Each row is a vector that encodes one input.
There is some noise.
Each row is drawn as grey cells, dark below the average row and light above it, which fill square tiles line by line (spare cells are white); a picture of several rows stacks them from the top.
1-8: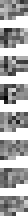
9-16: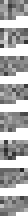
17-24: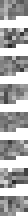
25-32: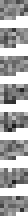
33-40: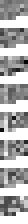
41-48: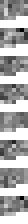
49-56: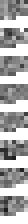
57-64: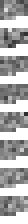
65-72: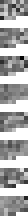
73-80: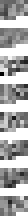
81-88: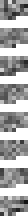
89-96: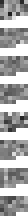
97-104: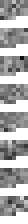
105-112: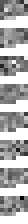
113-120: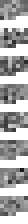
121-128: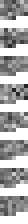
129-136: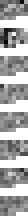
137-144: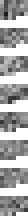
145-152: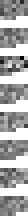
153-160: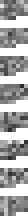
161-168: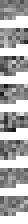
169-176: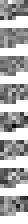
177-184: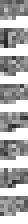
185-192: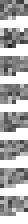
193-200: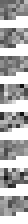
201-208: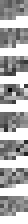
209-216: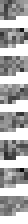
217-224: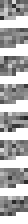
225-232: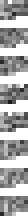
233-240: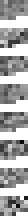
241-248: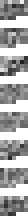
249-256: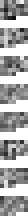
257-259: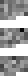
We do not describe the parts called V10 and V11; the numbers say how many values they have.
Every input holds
either a point on an 8-point line, four true/false values and a value of V10, or a value of V11.
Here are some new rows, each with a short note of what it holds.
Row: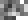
a point on an 8-point line, four true/false values and a value of V10
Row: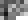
a point on an 8-point line, four true/false values and a value of V10
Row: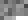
a point on an 8-point line, four true/false values and a value of V10
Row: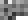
a value of V11
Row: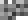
a value of V11
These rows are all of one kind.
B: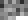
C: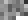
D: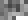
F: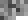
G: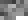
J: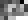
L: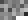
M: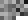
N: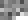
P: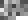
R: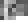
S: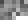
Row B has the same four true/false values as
D, F and J.
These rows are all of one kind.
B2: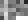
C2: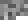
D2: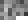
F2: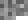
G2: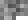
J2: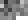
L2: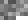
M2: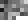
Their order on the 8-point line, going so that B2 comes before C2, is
B2, D2, G2, L2, F2, J2, C2, M2.
